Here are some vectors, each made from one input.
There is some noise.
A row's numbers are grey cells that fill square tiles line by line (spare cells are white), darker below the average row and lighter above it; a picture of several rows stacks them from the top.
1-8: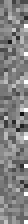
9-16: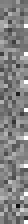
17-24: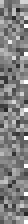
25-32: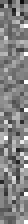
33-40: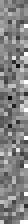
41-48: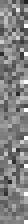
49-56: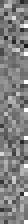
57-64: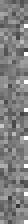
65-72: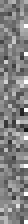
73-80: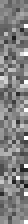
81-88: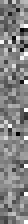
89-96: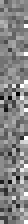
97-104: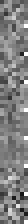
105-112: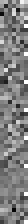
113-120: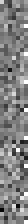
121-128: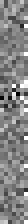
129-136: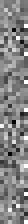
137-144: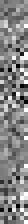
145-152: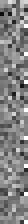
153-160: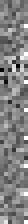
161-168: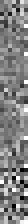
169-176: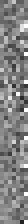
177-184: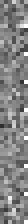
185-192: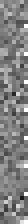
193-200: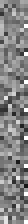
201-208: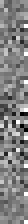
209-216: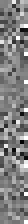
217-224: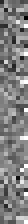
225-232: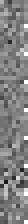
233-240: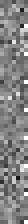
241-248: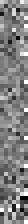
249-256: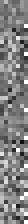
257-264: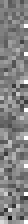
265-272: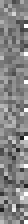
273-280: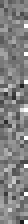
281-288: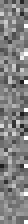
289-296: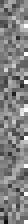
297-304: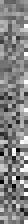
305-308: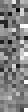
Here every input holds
a point on a 7-point line.
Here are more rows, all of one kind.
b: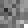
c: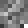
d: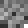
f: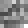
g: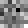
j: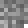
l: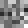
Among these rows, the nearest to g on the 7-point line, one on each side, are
b and j.
